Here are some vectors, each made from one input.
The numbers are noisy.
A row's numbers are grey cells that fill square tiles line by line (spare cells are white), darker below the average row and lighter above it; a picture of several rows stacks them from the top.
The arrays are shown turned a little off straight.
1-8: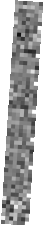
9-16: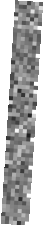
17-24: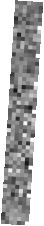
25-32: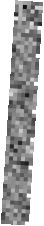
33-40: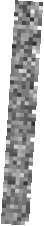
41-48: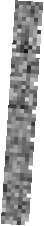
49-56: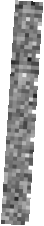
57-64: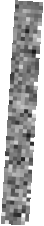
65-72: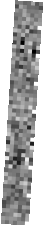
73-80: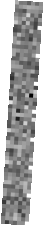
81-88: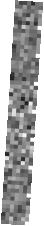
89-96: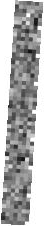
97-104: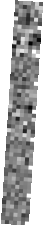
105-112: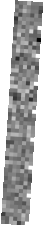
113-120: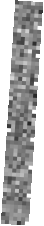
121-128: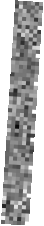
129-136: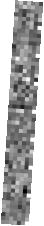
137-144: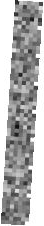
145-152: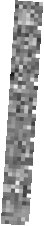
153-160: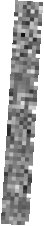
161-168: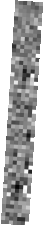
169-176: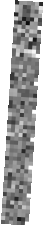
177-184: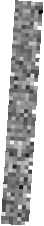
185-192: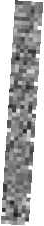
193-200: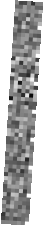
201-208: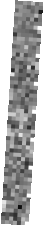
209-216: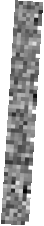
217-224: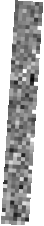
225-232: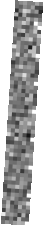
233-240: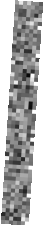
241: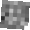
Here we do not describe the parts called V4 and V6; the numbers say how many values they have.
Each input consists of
either a point on a 12-point line, or four true/false values, or a value of V4 and a value of V6.
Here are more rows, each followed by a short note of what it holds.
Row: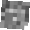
four true/false values
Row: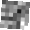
four true/false values
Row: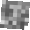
a point on a 12-point line
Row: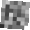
a point on a 12-point line
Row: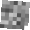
a point on a 12-point line
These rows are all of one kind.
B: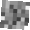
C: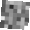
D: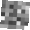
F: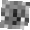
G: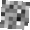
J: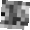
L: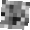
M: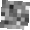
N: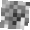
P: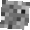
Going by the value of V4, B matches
C and M.
